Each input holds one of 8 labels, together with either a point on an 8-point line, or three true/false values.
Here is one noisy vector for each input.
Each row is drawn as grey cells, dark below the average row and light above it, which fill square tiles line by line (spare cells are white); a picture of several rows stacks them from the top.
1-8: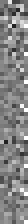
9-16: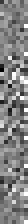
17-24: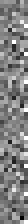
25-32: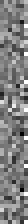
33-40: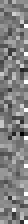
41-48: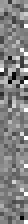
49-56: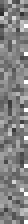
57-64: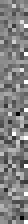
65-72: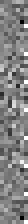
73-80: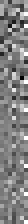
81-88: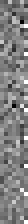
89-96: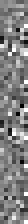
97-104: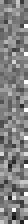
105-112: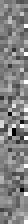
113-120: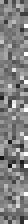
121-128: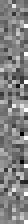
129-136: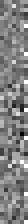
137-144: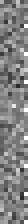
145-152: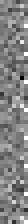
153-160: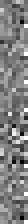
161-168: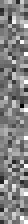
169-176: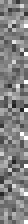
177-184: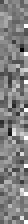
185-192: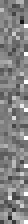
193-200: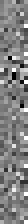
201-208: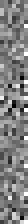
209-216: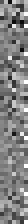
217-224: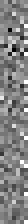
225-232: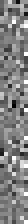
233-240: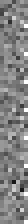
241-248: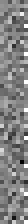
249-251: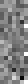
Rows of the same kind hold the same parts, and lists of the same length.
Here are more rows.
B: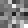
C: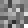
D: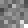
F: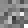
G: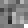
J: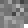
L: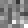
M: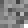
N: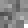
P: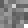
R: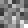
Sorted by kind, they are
B, D, F, J, L, N, R
C, G, M, P

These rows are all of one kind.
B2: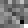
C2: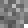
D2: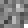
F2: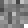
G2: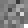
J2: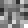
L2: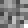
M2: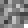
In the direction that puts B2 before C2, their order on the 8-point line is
G2, B2, C2, D2, M2, L2, J2, F2.
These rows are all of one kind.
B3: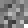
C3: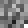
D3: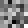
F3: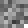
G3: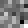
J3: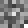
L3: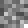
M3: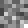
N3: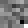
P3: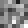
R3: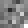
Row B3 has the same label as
D3, F3, L3 and M3.
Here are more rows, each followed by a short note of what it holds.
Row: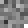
one of 8 labels and three true/false values
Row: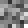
one of 8 labels and three true/false values
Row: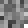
one of 8 labels and a point on an 8-point line
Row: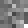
one of 8 labels and a point on an 8-point line
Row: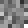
one of 8 labels and three true/false values
